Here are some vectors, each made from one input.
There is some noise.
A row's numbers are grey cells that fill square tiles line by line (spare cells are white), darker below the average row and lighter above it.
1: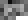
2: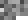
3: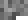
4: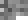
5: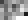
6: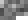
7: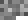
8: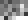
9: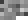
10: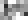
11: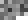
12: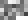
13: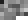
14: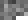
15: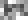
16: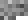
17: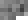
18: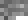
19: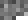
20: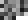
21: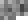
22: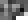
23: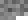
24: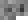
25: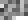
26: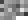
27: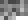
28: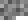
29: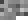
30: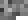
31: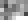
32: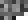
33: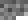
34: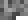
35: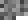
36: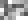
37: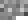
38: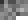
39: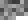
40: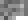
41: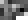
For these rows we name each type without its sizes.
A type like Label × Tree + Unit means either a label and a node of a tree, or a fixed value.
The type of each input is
Bool × Bool × Bool.
